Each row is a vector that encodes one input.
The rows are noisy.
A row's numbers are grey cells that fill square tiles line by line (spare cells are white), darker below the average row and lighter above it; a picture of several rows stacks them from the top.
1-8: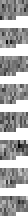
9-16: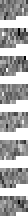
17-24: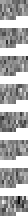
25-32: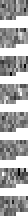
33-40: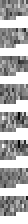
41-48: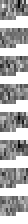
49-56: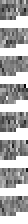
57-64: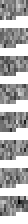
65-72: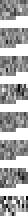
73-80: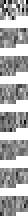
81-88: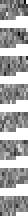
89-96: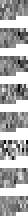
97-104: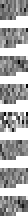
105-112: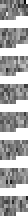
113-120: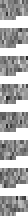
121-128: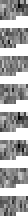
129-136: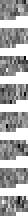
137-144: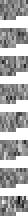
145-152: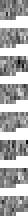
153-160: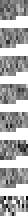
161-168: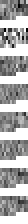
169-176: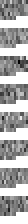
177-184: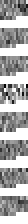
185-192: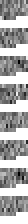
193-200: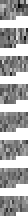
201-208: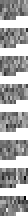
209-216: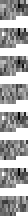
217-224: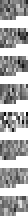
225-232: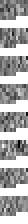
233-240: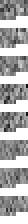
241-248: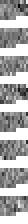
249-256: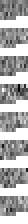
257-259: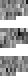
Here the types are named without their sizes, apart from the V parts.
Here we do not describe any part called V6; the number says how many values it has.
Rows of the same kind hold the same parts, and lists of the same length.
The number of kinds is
4.
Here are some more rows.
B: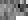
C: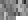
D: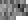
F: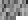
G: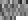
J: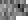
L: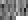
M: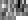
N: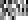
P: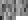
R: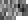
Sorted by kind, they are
B, D, J, M, R
C, F, P
G, L
N

